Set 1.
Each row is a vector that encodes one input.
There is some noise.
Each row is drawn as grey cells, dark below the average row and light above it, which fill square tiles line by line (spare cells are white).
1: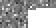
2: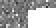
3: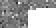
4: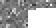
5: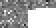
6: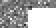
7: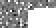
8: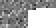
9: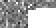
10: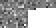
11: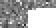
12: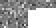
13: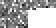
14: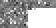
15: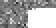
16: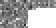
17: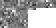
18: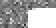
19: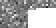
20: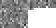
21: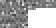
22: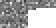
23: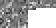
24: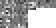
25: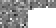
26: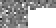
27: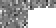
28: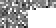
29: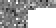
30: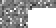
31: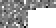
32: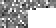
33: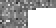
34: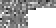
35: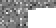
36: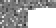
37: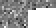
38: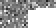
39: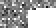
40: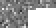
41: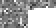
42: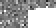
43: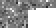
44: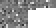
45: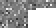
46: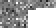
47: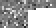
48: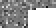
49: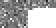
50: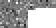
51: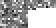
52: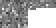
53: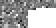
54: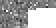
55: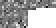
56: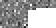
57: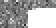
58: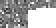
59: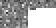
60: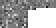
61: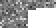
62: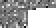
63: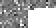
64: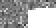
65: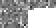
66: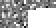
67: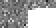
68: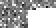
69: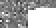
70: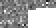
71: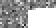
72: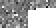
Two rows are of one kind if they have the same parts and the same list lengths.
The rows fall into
3 kinds.
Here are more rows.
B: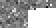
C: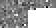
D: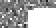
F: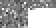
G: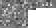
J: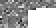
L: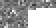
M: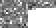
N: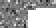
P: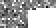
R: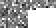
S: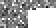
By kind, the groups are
B, C, F, G, J, L
D, M, N
P, R, S

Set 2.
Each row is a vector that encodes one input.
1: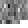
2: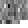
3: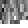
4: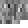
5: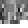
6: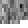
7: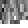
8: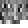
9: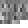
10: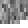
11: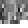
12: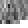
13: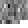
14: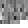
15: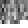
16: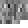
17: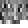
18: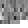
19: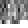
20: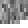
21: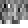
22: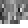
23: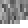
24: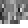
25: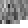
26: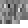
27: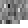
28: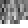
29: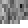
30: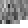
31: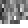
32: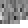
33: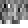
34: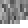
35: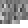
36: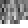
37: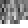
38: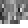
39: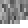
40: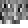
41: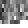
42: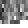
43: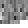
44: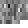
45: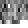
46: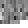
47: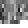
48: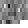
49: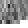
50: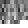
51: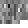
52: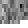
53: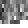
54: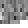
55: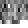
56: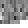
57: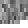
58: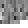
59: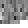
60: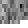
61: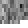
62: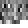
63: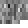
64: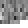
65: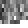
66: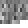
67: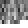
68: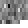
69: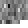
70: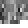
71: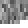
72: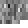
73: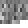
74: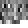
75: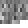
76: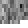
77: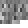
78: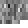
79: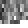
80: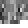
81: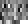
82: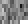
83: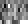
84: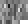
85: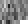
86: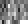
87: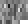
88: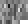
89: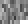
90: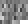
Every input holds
a point on a 7-point line and a true/false value.
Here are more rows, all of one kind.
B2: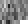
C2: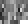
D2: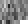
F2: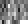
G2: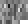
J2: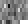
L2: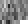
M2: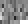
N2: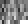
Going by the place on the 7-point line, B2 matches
C2, D2 and L2.
